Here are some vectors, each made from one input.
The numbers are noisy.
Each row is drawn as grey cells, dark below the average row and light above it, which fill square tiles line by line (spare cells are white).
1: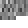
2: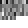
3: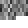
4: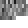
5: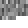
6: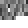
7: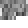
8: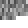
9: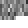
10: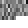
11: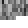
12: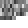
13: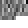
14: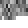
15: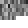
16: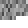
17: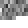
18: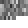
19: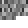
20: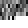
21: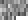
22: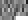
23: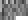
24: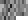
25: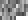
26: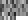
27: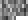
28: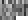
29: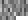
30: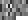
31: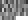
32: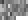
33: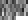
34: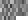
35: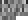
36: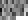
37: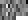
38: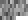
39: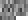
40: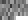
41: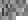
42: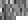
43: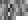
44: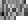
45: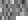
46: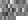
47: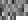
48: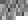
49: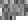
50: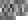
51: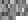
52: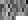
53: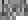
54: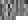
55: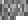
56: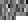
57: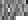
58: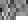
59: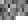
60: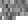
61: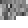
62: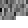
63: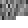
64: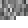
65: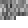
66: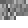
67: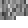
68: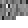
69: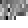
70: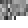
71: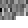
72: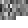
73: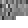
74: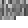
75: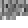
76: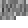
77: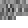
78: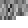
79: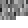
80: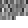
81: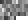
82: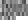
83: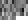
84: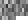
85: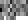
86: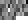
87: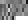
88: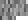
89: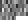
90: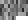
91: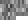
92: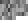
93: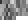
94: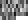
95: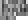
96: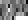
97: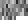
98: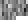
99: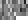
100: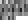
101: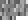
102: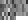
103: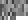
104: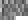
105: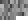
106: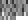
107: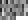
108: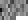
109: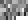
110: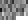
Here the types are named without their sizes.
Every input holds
a node of a tree, together with either a point on a line, or a node of a tree.
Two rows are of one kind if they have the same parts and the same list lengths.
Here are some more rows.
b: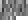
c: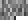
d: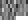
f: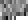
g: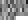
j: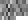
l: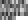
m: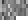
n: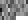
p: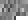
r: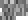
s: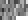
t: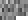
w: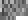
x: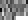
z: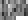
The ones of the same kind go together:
b, c, f, j, l, m, p, r, s, t, w, z
d, g, n, x

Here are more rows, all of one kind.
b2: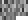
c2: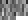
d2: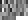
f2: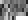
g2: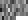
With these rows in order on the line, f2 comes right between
b2 and d2.
